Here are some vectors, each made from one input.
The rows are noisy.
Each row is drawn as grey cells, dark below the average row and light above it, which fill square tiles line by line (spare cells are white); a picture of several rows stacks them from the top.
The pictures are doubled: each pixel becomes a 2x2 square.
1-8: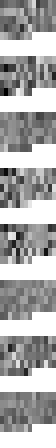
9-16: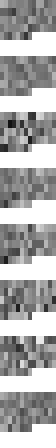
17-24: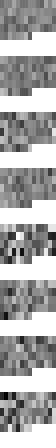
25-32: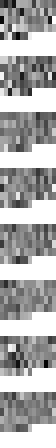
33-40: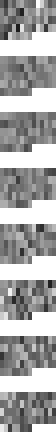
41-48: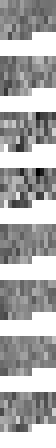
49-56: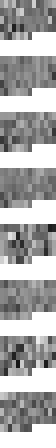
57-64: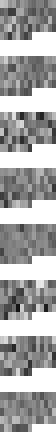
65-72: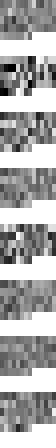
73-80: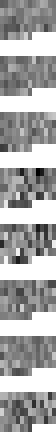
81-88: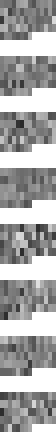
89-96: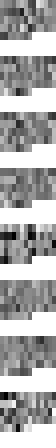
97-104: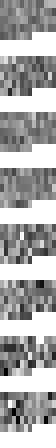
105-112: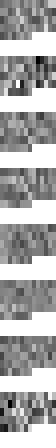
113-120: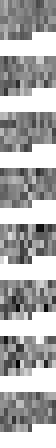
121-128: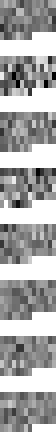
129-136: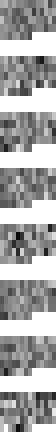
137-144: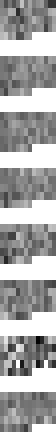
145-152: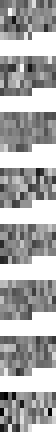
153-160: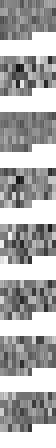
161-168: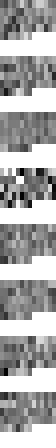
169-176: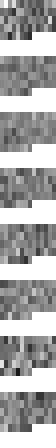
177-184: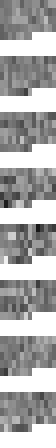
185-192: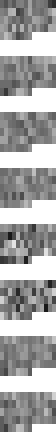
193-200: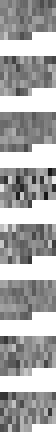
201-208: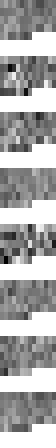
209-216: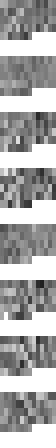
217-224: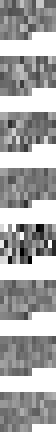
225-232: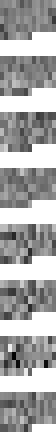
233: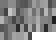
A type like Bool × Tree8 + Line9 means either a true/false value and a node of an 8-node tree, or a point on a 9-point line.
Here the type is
List2(Line11).
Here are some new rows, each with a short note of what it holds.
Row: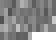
a list of one item
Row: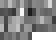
the empty list
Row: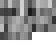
the empty list
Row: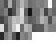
the empty list
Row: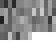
a list of two items
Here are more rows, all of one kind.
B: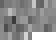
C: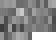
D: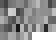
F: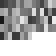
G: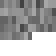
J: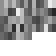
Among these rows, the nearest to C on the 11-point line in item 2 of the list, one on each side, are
F and G.
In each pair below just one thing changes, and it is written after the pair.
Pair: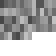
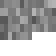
the place on the 11-point line in item 2 of the list
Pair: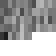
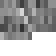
the place on the 11-point line in item 1 of the list
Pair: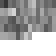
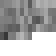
the place on the 11-point line in item 1 of the list
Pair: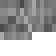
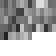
the place on the 11-point line in item 1 of the list
